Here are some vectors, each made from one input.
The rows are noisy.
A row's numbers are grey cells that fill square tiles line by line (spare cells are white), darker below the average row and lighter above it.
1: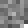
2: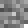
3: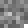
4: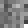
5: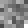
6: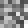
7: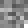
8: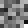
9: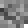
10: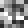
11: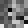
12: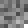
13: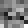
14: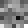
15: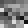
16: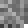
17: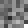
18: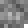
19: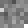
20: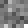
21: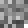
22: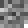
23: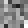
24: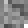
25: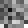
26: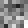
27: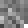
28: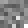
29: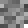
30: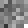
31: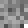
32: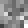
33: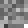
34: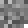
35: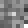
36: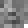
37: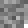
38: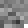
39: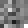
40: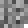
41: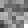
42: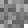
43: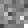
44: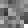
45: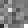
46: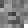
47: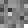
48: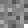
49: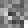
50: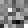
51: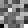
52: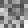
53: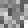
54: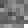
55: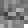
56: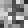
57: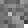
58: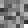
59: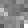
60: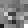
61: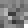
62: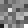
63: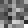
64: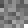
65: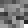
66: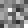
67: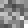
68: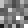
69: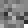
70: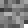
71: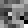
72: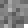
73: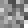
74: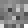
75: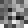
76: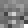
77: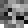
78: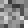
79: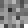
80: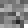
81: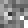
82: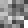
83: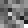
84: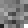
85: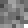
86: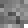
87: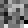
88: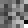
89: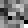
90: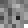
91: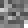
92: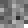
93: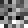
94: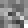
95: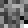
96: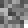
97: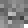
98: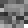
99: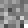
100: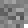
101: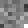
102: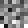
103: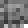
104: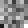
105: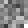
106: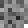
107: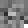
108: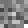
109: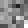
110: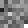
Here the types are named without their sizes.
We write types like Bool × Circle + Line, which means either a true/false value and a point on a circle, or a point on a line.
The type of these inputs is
Bool × Bool × Bool × Bool × Line.
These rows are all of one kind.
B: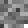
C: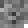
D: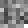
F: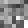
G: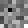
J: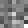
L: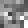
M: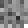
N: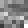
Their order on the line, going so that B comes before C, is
F, J, G, N, D, L, B, M, C.
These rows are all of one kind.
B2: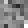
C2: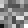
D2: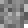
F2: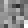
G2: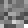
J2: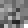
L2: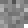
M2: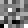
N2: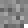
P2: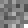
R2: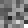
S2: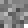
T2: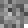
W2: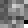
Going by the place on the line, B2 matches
C2, F2, P2 and R2.
